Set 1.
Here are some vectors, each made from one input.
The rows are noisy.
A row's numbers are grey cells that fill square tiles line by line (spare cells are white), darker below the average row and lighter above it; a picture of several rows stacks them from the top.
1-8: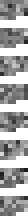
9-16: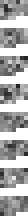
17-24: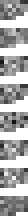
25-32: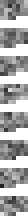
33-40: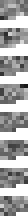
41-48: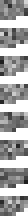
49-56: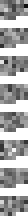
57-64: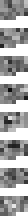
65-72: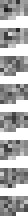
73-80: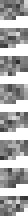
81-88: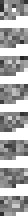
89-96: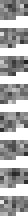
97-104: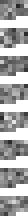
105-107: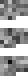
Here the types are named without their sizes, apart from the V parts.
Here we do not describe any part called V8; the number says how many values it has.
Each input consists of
either a point on a line, or a true/false value and a value of V8.
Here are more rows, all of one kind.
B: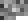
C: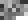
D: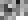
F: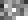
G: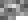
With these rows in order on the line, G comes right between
B and D.
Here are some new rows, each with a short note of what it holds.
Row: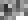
a point on a line
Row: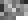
a point on a line
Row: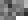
a true/false value and a value of V8
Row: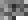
a true/false value and a value of V8
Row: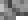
a true/false value and a value of V8
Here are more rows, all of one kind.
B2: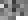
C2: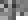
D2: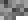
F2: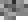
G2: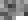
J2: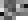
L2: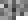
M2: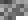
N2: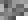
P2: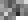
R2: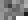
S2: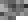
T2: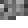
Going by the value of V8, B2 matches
C2, D2, L2 and N2.
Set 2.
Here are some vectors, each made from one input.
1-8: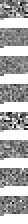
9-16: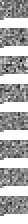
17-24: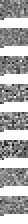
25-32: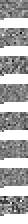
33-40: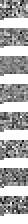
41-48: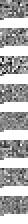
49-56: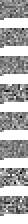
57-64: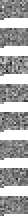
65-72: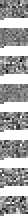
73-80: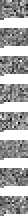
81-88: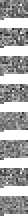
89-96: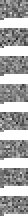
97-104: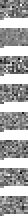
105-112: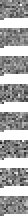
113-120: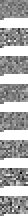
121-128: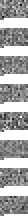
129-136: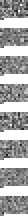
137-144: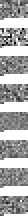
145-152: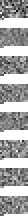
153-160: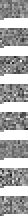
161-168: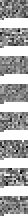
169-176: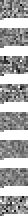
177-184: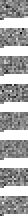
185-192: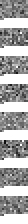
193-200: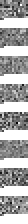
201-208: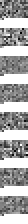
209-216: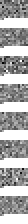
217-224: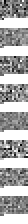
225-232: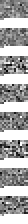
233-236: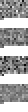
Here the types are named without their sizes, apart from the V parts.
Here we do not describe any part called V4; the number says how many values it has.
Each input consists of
either a point on a circle, or three true/false values, or a value of V4.
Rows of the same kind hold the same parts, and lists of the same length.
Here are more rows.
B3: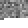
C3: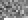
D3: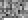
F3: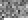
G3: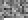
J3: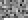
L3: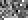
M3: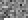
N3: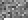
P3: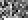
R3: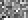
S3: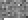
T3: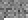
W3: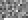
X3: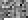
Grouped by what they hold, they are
B3, C3, D3, F3, T3
G3, L3, N3, P3, S3, W3, X3
J3, M3, R3

